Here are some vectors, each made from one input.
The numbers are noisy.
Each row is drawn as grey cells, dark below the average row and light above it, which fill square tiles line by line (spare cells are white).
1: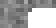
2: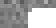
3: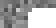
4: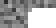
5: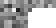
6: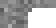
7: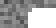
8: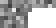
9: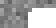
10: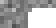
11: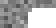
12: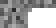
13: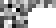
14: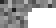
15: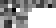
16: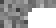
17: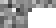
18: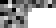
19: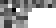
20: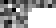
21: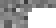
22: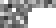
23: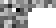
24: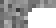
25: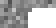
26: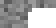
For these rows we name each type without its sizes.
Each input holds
a point on a line.
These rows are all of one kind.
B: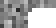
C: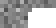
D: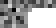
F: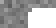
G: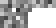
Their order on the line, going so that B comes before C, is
B, D, F, G, C.
